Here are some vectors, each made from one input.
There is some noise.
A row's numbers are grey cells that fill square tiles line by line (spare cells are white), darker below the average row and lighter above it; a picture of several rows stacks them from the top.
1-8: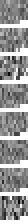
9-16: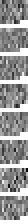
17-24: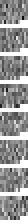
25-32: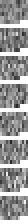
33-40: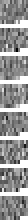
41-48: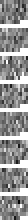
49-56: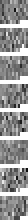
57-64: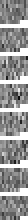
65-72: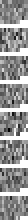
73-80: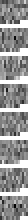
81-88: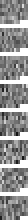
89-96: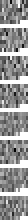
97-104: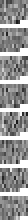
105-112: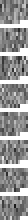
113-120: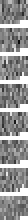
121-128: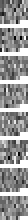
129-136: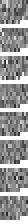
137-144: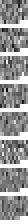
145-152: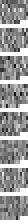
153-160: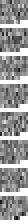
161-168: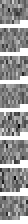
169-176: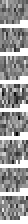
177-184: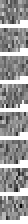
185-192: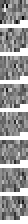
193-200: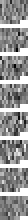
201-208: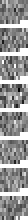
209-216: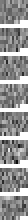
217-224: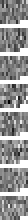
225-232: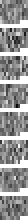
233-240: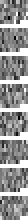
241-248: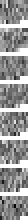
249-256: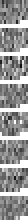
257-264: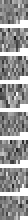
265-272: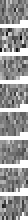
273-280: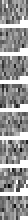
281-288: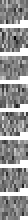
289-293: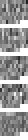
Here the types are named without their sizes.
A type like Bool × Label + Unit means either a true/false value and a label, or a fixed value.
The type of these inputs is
List(Line × Line).
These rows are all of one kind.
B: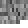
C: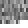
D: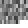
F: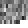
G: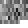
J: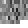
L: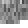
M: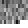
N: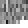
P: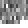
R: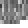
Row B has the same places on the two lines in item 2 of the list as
F, J and P.
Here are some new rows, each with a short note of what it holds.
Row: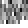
a list of two items
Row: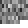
a list of one item
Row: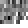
the empty list
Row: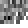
the empty list
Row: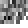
the empty list
